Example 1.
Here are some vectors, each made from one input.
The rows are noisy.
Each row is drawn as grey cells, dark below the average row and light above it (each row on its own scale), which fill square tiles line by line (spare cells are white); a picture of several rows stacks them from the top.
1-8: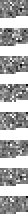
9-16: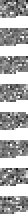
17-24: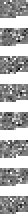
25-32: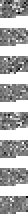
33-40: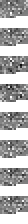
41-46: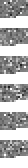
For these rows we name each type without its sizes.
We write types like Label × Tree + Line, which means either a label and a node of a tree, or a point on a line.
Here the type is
Line.
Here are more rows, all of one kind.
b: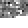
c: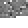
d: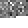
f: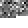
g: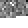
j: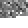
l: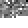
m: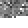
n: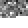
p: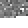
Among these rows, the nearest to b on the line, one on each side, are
f and j.
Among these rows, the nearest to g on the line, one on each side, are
d and n.
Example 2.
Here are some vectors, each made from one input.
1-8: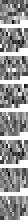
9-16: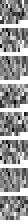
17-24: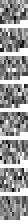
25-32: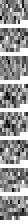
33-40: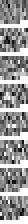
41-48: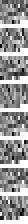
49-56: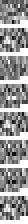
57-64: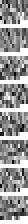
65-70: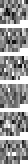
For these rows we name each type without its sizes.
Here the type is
Bool × Bool × Bool × Bool.
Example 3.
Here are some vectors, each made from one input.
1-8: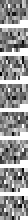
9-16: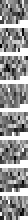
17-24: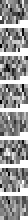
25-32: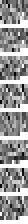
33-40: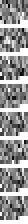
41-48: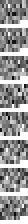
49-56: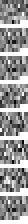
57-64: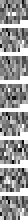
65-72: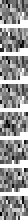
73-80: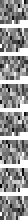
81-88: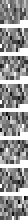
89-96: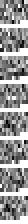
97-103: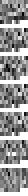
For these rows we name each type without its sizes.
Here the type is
Bool × Bool × Bool × Bool.
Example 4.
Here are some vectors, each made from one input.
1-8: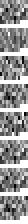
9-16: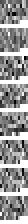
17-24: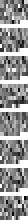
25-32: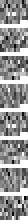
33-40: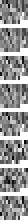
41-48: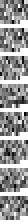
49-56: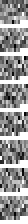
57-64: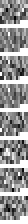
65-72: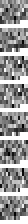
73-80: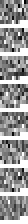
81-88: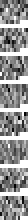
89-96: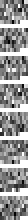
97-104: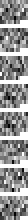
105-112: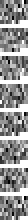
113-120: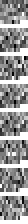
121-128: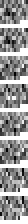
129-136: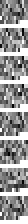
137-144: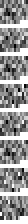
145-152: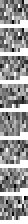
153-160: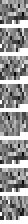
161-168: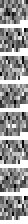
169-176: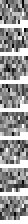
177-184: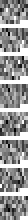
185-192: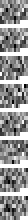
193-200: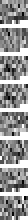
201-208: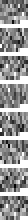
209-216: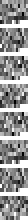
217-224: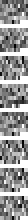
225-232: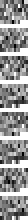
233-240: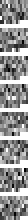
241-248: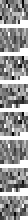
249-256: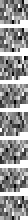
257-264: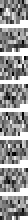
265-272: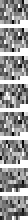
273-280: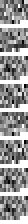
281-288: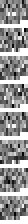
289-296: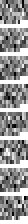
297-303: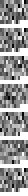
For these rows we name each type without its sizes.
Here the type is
Bool × Bool × Bool × Bool.
